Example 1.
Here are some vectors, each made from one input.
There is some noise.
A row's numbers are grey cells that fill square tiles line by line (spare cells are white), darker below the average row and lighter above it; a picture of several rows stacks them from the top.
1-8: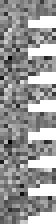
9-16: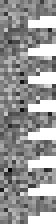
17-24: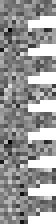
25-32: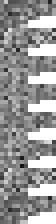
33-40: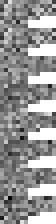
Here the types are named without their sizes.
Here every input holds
a point on a line.
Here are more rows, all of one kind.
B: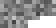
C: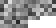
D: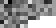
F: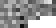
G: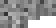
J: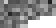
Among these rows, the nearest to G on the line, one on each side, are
B and F.
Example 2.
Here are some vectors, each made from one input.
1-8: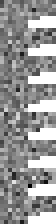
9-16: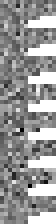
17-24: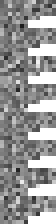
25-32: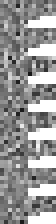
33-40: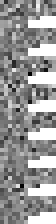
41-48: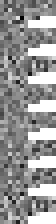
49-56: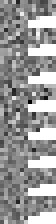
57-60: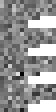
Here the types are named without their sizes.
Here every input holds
a node of a tree.
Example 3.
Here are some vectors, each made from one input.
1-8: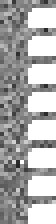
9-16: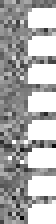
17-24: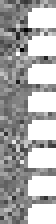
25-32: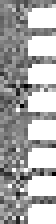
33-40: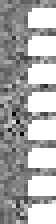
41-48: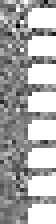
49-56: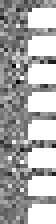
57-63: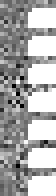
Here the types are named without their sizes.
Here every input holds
a point on a line.
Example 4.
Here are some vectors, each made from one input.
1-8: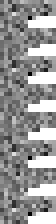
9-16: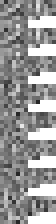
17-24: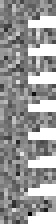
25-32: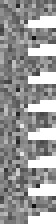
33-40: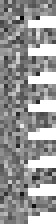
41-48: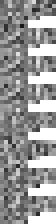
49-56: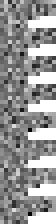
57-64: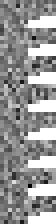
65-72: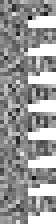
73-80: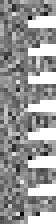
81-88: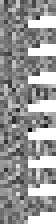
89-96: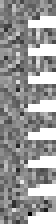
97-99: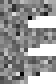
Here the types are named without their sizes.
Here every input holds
a node of a tree.
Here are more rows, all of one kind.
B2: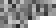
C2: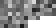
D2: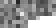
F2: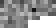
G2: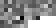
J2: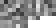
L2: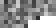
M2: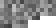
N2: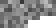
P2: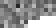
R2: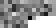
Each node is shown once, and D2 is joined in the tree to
B2 and P2.
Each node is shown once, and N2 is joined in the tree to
F2, M2 and P2.
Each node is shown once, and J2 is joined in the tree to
L2.
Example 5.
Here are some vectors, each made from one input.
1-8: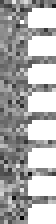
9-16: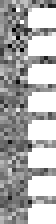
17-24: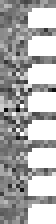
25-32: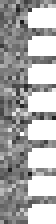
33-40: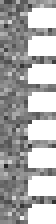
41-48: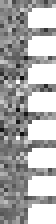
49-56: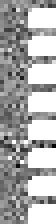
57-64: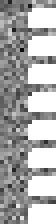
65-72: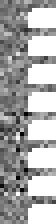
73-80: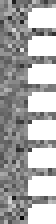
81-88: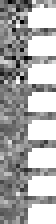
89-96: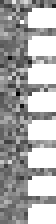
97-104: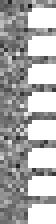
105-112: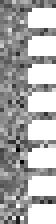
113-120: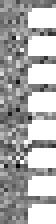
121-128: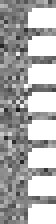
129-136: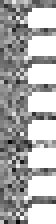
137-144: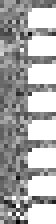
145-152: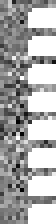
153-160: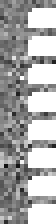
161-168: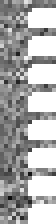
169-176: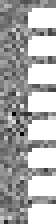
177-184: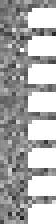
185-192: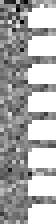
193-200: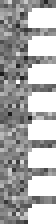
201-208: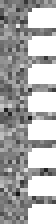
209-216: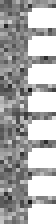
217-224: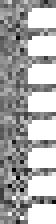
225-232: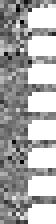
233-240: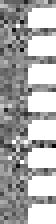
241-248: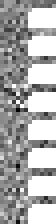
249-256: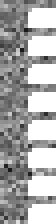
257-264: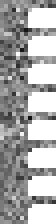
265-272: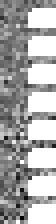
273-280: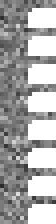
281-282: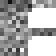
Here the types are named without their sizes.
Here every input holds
a point on a line.
